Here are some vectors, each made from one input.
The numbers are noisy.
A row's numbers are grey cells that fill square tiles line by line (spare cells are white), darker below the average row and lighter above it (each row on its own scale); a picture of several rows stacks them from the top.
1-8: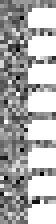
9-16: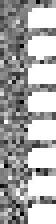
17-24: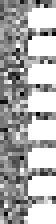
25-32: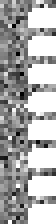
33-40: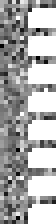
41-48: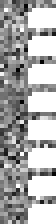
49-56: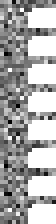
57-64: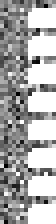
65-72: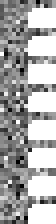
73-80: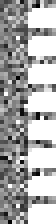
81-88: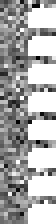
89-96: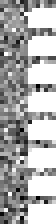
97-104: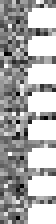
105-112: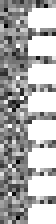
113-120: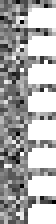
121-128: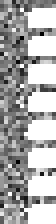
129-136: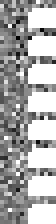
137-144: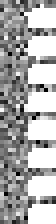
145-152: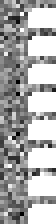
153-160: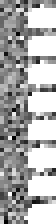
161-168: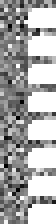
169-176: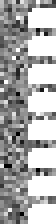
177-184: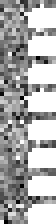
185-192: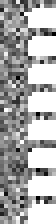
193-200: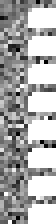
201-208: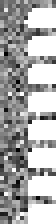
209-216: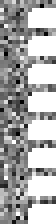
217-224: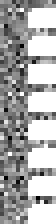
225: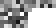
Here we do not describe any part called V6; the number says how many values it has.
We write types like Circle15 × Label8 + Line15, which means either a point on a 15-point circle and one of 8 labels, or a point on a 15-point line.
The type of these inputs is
Bool × (Line7 + V6) + Label5 × Line8.
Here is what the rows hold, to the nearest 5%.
About 45% of them hold one of 5 labels and a point on an 8-point line. The rest hold a true/false value, together with either a point on a 7-point line, or a value of V6.
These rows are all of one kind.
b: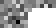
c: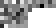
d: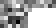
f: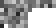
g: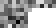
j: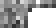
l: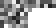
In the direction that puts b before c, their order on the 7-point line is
j, g, d, b, l, f, c.
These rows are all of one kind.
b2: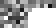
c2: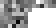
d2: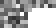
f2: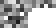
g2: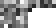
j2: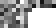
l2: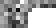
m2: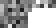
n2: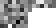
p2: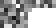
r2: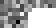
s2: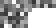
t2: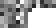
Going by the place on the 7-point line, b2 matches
d2, f2, r2 and t2.
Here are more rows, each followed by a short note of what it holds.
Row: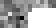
a true/false value and a value of V6
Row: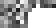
a point on a 7-point line and a true/false value
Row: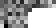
one of 5 labels and a point on an 8-point line
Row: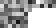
a point on a 7-point line and a true/false value
